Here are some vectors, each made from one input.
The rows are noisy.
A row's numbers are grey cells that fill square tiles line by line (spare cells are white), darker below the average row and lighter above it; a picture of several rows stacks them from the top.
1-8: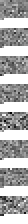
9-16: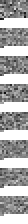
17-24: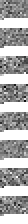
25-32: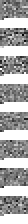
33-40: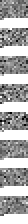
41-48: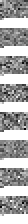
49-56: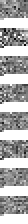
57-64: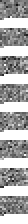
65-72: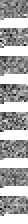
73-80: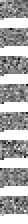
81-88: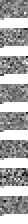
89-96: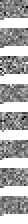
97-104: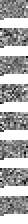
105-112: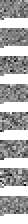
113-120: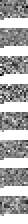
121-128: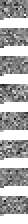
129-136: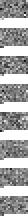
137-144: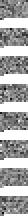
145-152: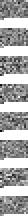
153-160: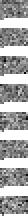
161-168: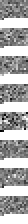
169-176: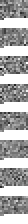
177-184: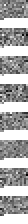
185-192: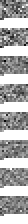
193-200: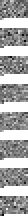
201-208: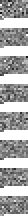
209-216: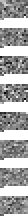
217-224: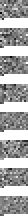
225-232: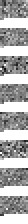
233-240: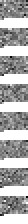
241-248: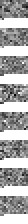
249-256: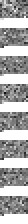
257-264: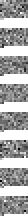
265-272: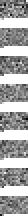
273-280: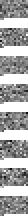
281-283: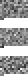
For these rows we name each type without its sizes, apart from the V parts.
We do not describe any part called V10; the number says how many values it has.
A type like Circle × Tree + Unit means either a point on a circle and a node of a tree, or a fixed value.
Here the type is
List(Line) × V10 × V10 × V10.
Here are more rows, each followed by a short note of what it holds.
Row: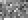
three values of V10, together with a list of two items
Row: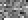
three values of V10, together with a list of two items
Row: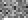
three values of V10, together with a list of two items
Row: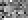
three values of V10, together with a list of three items
